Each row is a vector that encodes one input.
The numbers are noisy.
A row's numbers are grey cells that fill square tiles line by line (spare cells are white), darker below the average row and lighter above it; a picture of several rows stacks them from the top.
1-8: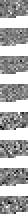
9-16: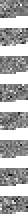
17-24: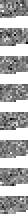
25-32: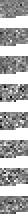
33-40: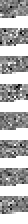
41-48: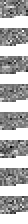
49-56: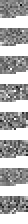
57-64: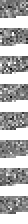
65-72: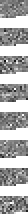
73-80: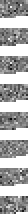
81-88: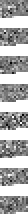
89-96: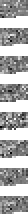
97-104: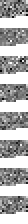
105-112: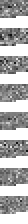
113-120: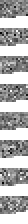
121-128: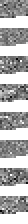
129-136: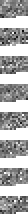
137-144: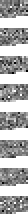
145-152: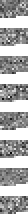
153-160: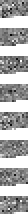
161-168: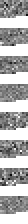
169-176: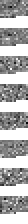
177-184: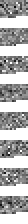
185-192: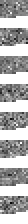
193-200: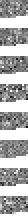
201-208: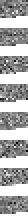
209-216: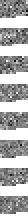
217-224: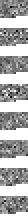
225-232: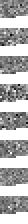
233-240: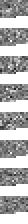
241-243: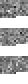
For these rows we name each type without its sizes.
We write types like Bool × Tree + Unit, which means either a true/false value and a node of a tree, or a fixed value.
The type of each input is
Circle + Label × Label.
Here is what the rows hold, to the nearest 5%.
About 55% of them hold a point on a circle. The rest hold two labels.
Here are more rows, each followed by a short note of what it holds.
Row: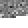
a point on a circle
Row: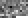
a point on a circle
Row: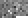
a point on a circle
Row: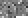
two labels
